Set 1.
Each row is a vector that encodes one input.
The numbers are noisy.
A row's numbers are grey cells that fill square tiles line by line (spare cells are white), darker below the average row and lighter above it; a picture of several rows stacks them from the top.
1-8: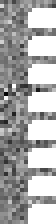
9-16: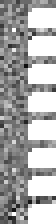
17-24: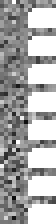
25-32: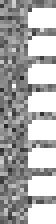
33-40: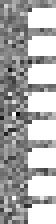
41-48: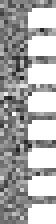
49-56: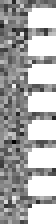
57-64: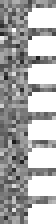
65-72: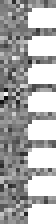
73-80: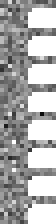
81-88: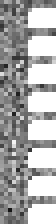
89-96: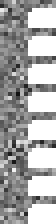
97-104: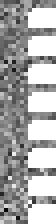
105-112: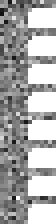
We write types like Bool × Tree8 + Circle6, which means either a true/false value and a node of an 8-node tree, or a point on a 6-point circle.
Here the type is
Bool × Line7 + Line6.
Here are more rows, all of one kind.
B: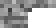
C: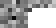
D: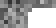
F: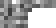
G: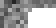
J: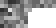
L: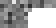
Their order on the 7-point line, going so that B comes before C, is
L, D, J, G, B, C, F.
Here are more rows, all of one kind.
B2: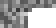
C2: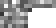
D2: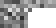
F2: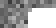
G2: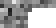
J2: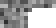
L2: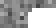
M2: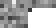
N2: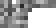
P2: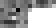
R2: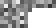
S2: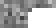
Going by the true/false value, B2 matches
F2, J2 and P2.
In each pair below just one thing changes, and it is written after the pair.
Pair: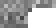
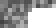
the true/false value
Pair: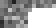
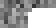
the place on the 7-point line
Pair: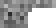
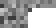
the place on the 7-point line
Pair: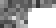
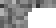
the true/false value
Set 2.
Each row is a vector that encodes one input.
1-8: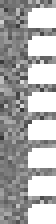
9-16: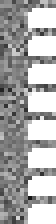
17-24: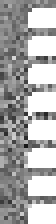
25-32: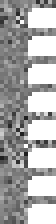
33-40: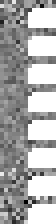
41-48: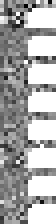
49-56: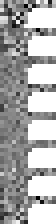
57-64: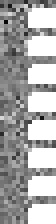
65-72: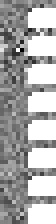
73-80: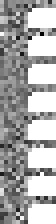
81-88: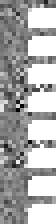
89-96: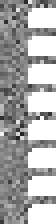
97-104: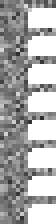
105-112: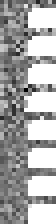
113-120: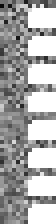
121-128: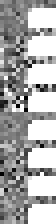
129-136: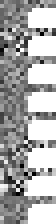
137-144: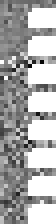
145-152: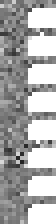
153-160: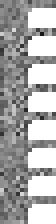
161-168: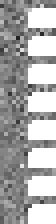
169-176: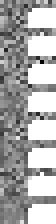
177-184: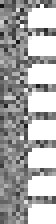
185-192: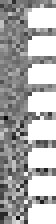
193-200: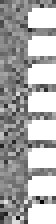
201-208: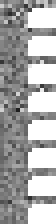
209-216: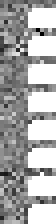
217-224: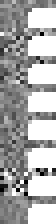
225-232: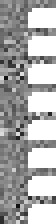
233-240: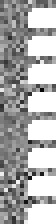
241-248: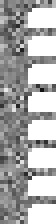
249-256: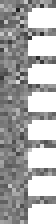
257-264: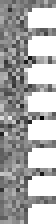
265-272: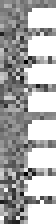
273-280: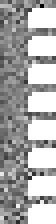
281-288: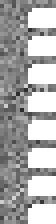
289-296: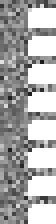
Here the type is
Circle10 + List2(Line4).
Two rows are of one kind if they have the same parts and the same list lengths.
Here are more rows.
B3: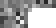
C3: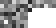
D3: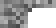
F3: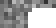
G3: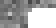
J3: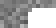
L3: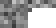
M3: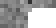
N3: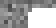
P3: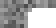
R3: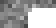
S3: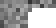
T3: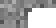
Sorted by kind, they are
B3, G3, M3, N3, P3, R3, S3
C3, F3, L3
D3, J3
T3

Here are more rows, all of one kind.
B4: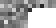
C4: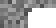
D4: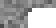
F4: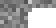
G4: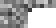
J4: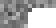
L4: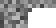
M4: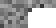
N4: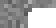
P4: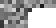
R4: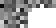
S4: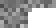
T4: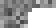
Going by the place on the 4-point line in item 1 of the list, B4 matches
G4, J4, S4 and T4.
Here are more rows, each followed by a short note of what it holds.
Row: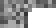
a list of one item
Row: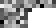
a list of one item
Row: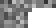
the empty list
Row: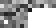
the empty list
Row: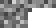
the empty list
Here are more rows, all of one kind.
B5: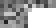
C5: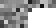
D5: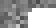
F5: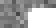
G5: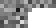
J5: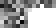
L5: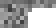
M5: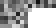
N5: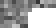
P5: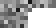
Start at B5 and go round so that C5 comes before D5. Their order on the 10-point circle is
B5, L5, J5, C5, P5, G5, F5, M5, D5, N5.
